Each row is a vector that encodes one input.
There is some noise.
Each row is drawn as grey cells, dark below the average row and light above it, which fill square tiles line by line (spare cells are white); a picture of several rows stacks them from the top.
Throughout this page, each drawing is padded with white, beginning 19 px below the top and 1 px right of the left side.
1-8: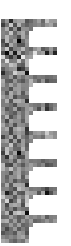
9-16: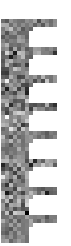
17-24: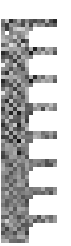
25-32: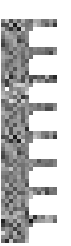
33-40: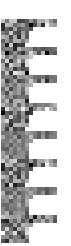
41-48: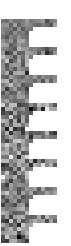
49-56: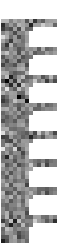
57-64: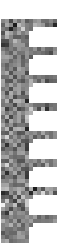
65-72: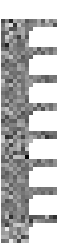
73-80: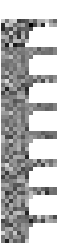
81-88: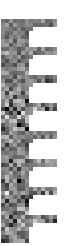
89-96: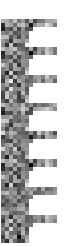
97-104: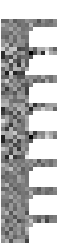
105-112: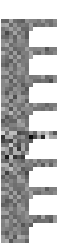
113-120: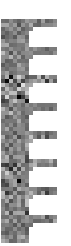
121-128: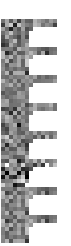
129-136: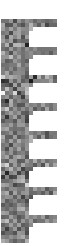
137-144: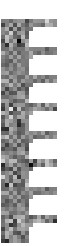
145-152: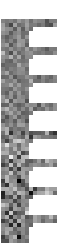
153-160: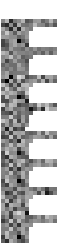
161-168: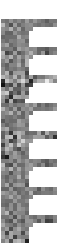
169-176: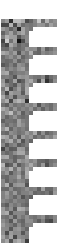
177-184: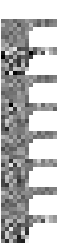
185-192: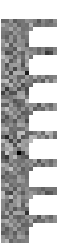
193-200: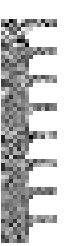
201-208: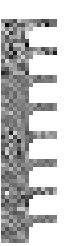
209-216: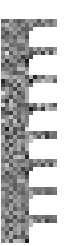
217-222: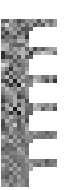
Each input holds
either a point on a 10-point line, or four true/false values, or a list of up to two points on a 7-point line.
